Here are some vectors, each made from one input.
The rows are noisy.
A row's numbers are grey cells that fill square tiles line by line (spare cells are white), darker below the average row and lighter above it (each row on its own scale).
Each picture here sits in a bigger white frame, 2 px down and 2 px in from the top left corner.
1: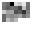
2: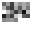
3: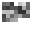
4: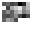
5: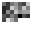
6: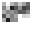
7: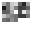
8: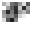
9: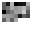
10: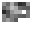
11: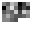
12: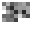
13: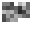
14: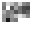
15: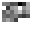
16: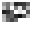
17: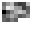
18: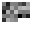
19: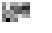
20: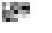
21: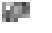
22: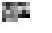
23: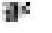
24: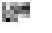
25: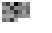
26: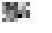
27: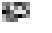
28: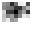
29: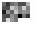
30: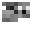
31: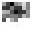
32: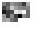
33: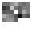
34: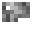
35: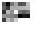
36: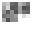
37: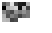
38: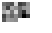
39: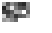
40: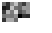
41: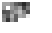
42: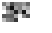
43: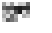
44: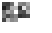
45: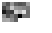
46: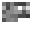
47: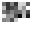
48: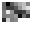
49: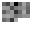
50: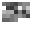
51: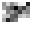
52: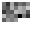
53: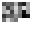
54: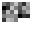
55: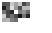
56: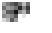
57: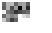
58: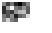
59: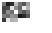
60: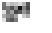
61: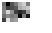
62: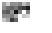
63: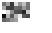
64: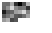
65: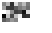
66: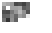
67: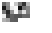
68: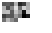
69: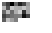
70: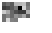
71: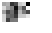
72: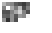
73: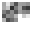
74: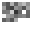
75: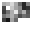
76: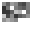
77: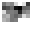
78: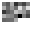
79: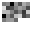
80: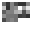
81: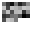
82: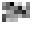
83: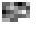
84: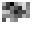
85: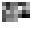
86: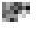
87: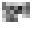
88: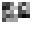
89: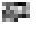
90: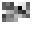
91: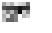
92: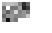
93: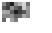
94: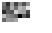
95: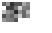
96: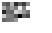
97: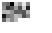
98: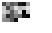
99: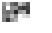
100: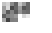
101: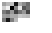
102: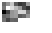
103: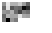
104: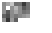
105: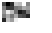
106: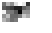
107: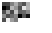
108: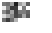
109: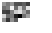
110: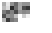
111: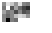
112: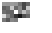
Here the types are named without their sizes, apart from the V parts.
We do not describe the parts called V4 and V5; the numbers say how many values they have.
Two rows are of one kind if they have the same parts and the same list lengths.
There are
2 kinds of row.
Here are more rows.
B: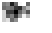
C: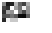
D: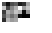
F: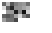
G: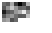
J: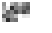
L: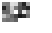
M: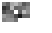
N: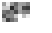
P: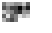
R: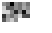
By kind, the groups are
B, C, D, F, M, R
G, J, L, N, P

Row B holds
a point on a circle, a true/false value and a value of V5.
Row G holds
a true/false value, a value of V4 and a value of V5.
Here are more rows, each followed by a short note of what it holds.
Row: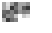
a true/false value, a value of V4 and a value of V5
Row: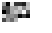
a true/false value, a value of V4 and a value of V5
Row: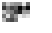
a true/false value, a value of V4 and a value of V5
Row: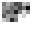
a true/false value, a value of V4 and a value of V5
